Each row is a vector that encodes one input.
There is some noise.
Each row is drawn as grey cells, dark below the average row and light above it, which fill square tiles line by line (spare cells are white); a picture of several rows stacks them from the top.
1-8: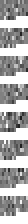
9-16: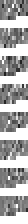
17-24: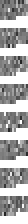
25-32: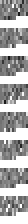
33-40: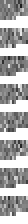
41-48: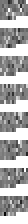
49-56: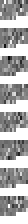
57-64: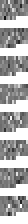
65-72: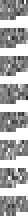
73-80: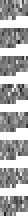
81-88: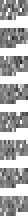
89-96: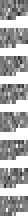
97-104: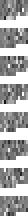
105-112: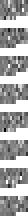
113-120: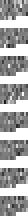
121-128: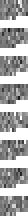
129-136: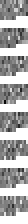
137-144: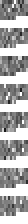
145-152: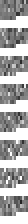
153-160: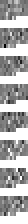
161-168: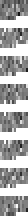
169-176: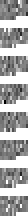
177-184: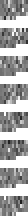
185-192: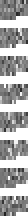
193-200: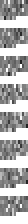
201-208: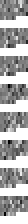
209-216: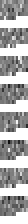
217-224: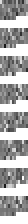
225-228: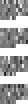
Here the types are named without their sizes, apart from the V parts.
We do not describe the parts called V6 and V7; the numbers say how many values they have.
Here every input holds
a true/false value and a value of V6, together with either a node of a tree, or a value of V7.
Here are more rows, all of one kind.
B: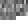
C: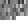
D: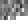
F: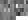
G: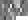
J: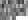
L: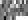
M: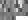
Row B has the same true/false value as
F and M.
